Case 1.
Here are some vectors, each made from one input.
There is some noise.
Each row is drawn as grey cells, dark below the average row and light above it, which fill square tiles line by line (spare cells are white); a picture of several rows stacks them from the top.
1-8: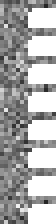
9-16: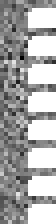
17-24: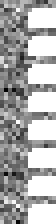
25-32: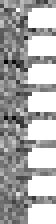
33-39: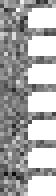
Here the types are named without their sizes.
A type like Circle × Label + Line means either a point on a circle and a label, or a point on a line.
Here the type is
Line.
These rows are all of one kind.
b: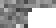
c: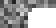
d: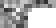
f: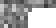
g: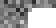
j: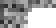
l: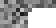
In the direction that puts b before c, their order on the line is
j, g, b, l, f, c, d.
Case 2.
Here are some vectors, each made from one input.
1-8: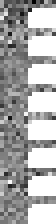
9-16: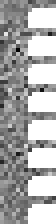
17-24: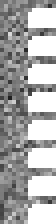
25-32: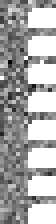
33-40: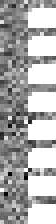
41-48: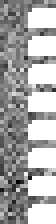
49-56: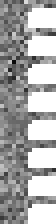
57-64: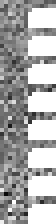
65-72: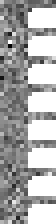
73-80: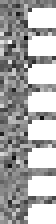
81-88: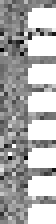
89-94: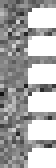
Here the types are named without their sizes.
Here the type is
Line.
